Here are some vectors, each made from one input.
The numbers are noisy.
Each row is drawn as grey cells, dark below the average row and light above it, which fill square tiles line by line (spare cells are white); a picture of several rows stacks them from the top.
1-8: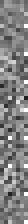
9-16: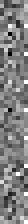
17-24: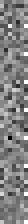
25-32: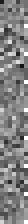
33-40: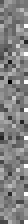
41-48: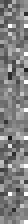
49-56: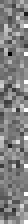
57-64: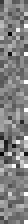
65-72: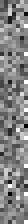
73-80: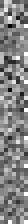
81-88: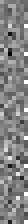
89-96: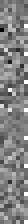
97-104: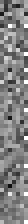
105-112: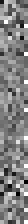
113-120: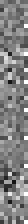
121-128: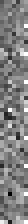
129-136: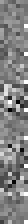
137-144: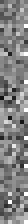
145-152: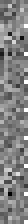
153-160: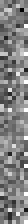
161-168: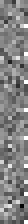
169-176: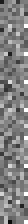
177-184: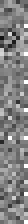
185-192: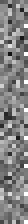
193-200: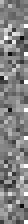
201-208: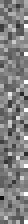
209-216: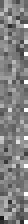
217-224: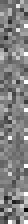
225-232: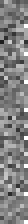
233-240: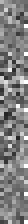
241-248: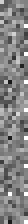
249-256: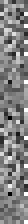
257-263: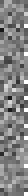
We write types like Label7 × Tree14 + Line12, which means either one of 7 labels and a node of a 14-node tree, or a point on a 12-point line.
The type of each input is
Bool × (Label10 + Line3 × Line5).
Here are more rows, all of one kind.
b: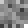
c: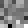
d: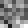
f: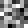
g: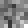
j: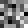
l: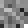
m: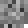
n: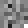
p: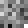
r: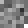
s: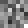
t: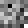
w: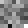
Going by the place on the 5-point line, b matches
d, p and w.
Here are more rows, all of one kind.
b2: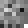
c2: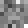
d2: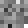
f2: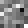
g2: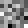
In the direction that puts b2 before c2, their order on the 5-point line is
b2, f2, g2, d2, c2.
